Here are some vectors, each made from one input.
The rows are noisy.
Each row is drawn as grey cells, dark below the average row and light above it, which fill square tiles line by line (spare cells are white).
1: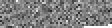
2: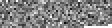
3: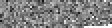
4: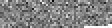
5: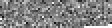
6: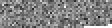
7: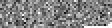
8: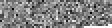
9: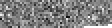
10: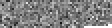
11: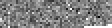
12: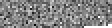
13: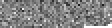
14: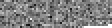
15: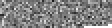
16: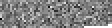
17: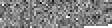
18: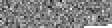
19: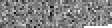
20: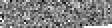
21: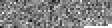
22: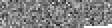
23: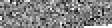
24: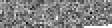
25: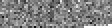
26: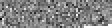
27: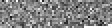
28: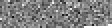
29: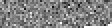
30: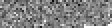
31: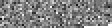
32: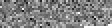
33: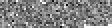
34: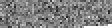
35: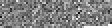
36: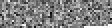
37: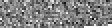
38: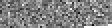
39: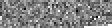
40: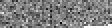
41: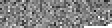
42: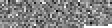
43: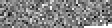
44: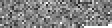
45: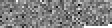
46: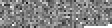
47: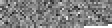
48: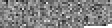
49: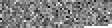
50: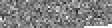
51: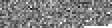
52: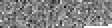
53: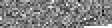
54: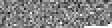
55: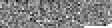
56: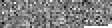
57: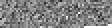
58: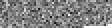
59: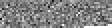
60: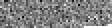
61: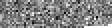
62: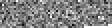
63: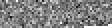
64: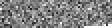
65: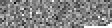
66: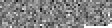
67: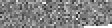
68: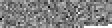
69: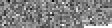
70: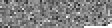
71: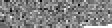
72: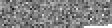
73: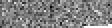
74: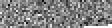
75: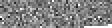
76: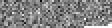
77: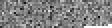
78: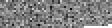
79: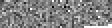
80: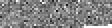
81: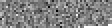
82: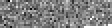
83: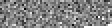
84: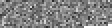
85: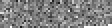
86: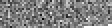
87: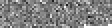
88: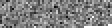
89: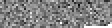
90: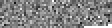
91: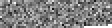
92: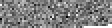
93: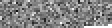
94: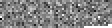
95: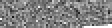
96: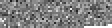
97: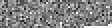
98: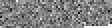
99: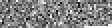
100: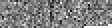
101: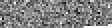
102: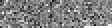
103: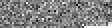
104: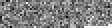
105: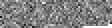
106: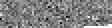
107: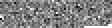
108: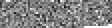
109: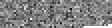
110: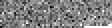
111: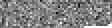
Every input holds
one of 6 labels, together with either a point on a 6-point circle, or a point on an 8-point circle.
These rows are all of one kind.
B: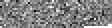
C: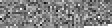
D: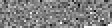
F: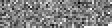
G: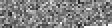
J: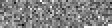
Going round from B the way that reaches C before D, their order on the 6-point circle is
B, J, C, D, F, G.
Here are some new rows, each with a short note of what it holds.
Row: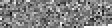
a point on a 6-point circle and one of 6 labels
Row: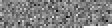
a point on an 8-point circle and one of 6 labels
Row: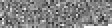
a point on an 8-point circle and one of 6 labels
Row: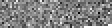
a point on a 6-point circle and one of 6 labels
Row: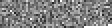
a point on a 6-point circle and one of 6 labels
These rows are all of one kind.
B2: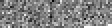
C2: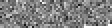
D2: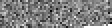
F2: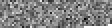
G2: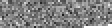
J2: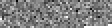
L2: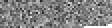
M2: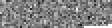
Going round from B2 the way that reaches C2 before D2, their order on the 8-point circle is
B2, M2, G2, C2, D2, L2, F2, J2.
